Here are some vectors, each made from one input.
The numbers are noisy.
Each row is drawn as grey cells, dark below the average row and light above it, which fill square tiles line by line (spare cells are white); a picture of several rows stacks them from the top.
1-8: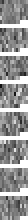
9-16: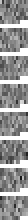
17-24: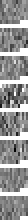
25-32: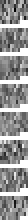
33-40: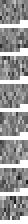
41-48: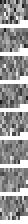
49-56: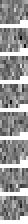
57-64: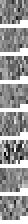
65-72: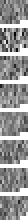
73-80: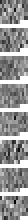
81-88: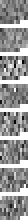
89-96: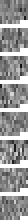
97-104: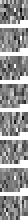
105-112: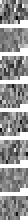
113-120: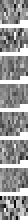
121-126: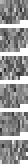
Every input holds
three true/false values, together with either one of 6 labels, or a point on an 8-point line.
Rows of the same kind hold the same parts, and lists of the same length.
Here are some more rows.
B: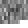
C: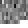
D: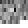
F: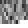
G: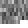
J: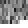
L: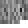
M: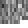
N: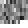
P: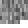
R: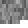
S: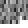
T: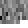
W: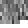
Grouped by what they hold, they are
B, D, J, P, R, S, T, W
C, F, G, L, M, N

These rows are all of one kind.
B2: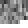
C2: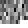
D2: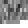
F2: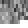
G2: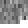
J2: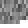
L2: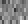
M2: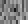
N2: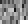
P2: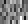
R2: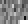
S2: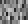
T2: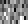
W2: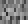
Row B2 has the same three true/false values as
C2, F2 and M2.
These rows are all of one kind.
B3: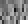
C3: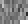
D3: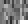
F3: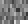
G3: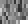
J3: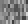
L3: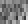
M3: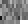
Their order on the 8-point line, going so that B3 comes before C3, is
M3, B3, D3, F3, G3, L3, J3, C3.
